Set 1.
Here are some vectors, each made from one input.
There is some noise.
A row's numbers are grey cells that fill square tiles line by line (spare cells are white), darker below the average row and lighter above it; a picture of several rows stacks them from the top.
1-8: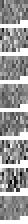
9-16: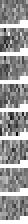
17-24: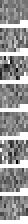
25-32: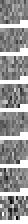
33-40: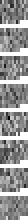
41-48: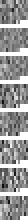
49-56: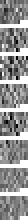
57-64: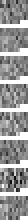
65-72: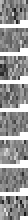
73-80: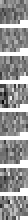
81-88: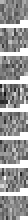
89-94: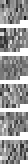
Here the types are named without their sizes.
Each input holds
a point on a line, together with either a point on a line, or three true/false values.
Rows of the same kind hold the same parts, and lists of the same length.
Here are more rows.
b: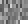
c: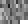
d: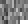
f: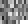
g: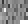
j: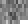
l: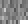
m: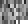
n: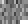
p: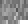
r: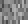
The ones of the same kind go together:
b, d, f, g, l, r
c, j, m, n, p

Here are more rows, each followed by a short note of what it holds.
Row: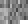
a point on each of two lines
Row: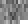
a point on each of two lines
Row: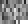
a point on each of two lines
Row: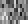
a point on each of two lines
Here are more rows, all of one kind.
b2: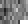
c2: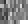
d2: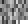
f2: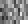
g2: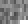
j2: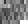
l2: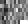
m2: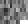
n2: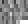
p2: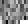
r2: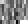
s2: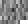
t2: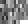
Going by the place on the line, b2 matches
l2 and m2.
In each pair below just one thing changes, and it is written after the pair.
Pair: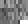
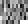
the place on the line
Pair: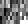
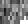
one of the three true/false values
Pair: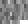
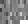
the place on the line
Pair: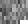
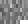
the place on the line
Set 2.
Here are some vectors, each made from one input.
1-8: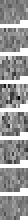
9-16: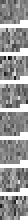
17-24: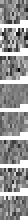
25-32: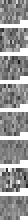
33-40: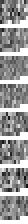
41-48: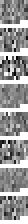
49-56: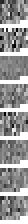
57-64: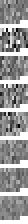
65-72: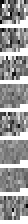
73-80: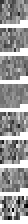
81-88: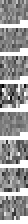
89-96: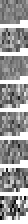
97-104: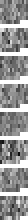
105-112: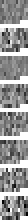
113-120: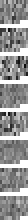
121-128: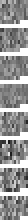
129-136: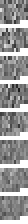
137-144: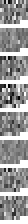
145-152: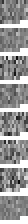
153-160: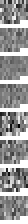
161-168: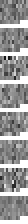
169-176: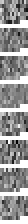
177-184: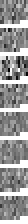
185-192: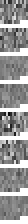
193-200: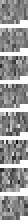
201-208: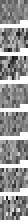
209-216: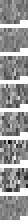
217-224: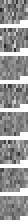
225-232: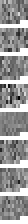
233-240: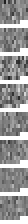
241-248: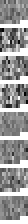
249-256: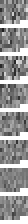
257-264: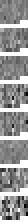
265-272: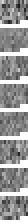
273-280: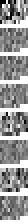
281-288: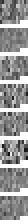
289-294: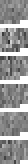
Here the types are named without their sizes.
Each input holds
a list of points on a line.
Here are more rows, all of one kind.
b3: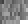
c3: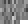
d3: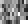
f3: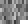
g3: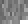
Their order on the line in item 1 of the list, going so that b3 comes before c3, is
b3, g3, f3, d3, c3.
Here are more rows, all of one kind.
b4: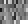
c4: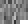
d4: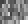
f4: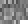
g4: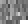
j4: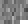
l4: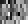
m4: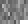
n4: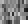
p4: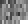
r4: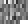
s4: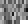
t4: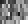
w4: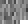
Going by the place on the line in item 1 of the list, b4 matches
f4, l4, p4 and t4.
